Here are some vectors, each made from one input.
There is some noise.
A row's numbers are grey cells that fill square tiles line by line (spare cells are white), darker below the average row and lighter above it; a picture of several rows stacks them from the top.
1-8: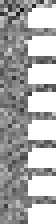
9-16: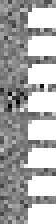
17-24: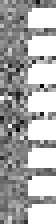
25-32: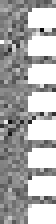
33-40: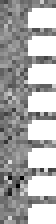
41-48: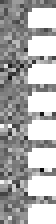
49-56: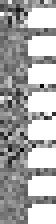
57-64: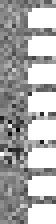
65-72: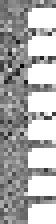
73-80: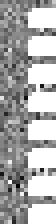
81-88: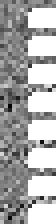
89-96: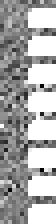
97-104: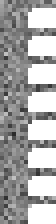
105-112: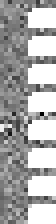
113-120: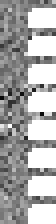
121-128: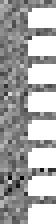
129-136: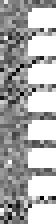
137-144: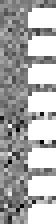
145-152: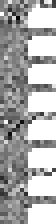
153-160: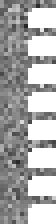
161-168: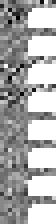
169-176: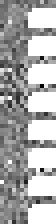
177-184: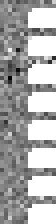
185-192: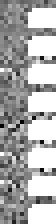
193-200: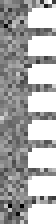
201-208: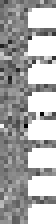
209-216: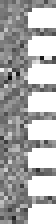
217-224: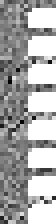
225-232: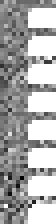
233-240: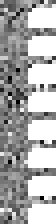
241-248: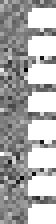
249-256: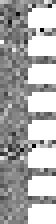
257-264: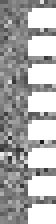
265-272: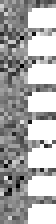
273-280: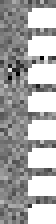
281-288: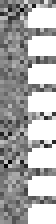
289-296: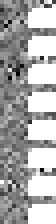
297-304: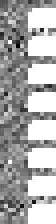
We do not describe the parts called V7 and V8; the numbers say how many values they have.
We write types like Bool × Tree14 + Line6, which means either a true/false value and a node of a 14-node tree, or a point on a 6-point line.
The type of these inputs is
Bool × (Line9 + V7) + V8.
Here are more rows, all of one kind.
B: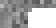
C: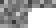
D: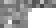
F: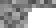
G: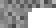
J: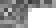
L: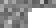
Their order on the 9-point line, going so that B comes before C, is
D, L, B, C, J, G, F.
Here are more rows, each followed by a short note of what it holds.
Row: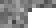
a true/false value and a value of V7
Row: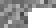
a true/false value and a value of V7
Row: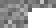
a true/false value and a value of V7
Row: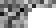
a value of V8
